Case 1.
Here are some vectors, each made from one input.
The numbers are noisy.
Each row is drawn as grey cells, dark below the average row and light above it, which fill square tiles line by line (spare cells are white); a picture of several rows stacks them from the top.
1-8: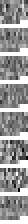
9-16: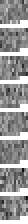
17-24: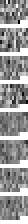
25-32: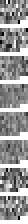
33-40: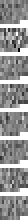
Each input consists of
either a fixed value, or a point on a 3-point line and a point on a 6-point line.
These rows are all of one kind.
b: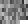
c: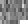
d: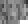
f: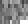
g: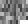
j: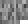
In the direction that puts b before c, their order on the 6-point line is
f, b, g, j, c, d.
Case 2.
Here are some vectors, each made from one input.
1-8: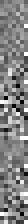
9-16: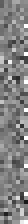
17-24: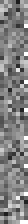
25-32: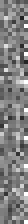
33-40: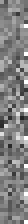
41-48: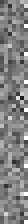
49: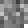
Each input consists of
a node of a 10-node tree.
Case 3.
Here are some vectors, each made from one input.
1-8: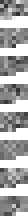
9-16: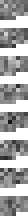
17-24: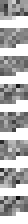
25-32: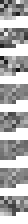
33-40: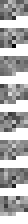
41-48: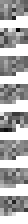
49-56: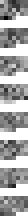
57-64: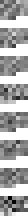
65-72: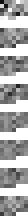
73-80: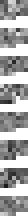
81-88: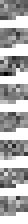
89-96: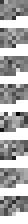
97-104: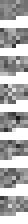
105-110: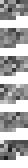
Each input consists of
a point on an 11-point circle.
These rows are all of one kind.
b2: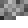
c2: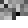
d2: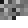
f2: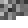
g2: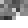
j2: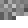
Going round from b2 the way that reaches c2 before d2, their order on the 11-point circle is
b2, c2, f2, g2, j2, d2.
